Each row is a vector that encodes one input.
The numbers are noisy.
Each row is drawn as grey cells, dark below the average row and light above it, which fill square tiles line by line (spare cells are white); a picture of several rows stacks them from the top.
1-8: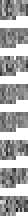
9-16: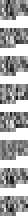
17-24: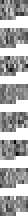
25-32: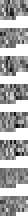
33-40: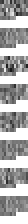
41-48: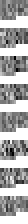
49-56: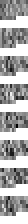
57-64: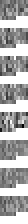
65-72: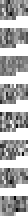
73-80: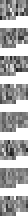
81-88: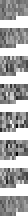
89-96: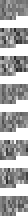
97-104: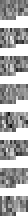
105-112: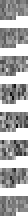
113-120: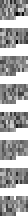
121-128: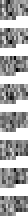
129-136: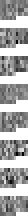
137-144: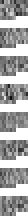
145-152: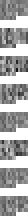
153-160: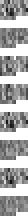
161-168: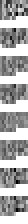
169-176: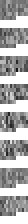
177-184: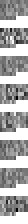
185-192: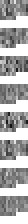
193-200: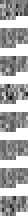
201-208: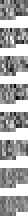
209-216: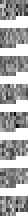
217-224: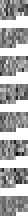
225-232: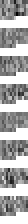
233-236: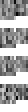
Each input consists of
three true/false values.
